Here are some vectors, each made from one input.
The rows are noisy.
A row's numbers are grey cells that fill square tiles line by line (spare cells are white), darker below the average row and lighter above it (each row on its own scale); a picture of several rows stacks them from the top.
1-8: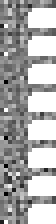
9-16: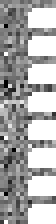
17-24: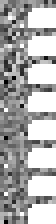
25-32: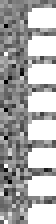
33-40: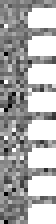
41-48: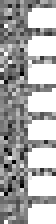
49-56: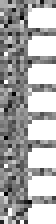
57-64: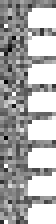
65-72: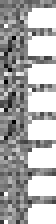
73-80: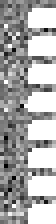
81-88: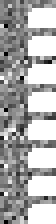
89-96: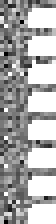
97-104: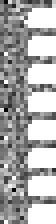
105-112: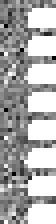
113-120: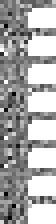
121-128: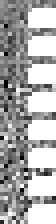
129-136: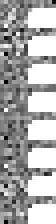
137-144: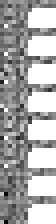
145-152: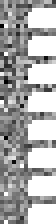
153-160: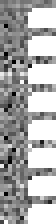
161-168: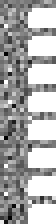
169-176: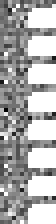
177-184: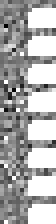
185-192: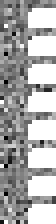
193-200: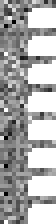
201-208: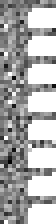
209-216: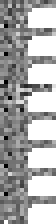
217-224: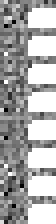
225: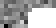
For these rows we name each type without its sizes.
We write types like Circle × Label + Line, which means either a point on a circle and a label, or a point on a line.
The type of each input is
Line × Tree × (Tree + Unit).
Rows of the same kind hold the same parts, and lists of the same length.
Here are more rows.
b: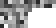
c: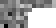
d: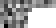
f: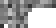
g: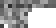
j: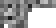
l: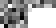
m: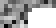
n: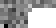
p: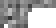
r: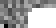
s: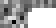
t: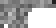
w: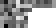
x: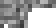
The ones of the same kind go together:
b, c, d, g, j, n, p, r, w, x
f, l, m, s, t

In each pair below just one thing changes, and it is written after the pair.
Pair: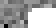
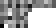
the place on the line
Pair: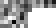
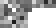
the node of the tree
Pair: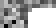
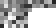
the place on the line
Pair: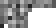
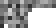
the node of the tree
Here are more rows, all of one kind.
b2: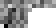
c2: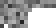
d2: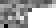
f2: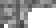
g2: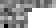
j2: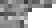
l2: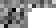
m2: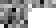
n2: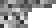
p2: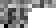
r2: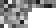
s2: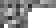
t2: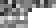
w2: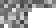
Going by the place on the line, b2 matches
l2, m2 and p2.
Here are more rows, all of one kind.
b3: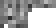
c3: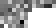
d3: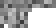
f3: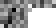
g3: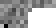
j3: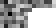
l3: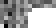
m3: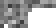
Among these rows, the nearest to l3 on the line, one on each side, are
g3 and j3.
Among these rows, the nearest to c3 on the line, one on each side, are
d3 and j3.
